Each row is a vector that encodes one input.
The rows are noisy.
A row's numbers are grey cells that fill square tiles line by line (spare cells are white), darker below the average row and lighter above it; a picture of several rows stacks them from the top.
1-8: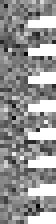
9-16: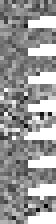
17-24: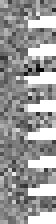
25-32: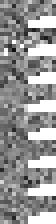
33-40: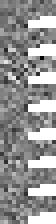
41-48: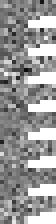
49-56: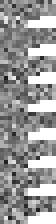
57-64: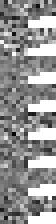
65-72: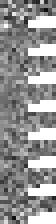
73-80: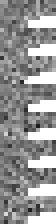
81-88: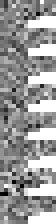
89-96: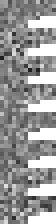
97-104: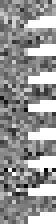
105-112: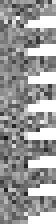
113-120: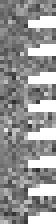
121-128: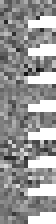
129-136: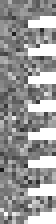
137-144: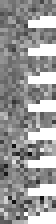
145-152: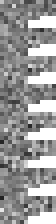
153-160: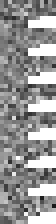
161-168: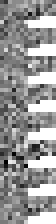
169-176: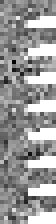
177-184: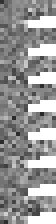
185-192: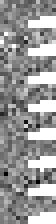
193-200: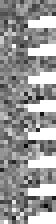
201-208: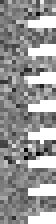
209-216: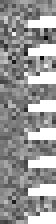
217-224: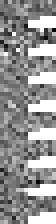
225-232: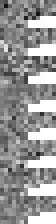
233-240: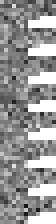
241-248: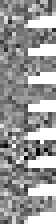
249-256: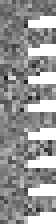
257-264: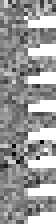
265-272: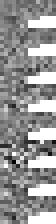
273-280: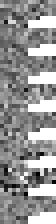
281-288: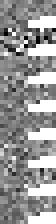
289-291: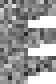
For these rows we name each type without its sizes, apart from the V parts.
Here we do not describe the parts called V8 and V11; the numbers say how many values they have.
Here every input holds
either a value of V8 and a value of V11, or a list of points on a line.
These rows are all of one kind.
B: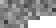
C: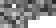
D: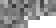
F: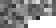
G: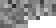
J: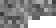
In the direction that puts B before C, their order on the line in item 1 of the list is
B, C, D, F, J, G.
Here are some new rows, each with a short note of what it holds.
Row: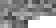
a list of one item
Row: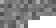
a list of two items
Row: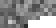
a list of one item
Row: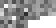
the empty list
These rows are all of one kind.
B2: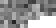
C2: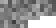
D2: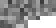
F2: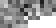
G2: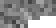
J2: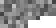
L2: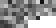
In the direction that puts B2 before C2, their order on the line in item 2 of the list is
J2, F2, D2, L2, G2, B2, C2.
